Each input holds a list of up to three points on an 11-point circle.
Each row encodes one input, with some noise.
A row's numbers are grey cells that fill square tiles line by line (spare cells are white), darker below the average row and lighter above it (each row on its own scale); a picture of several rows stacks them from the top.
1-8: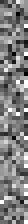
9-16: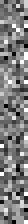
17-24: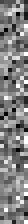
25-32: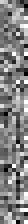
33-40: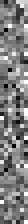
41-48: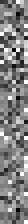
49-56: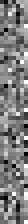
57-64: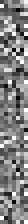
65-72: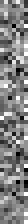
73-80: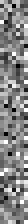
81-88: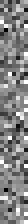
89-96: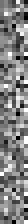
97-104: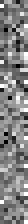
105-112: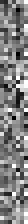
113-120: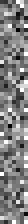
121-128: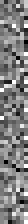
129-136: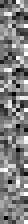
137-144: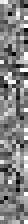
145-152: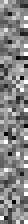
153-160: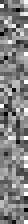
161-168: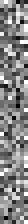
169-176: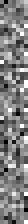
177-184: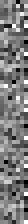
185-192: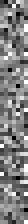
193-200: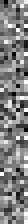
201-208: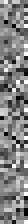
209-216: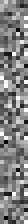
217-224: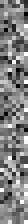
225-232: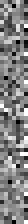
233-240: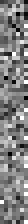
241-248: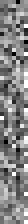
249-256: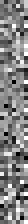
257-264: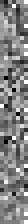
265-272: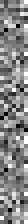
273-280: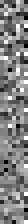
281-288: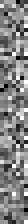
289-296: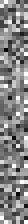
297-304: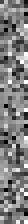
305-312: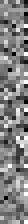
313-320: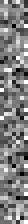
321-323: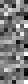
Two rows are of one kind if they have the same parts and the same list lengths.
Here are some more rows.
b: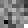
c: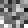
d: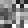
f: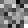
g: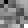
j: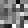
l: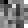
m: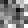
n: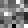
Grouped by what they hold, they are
b, f, l
c
d, g, j
m, n

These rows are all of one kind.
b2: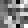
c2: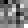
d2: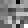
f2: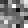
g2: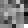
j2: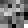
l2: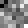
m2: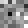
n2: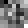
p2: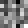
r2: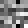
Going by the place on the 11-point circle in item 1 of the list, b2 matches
f2 and p2.
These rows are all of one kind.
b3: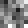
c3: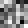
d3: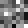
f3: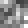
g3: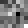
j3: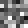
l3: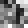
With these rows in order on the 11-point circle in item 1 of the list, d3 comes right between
f3 and g3.
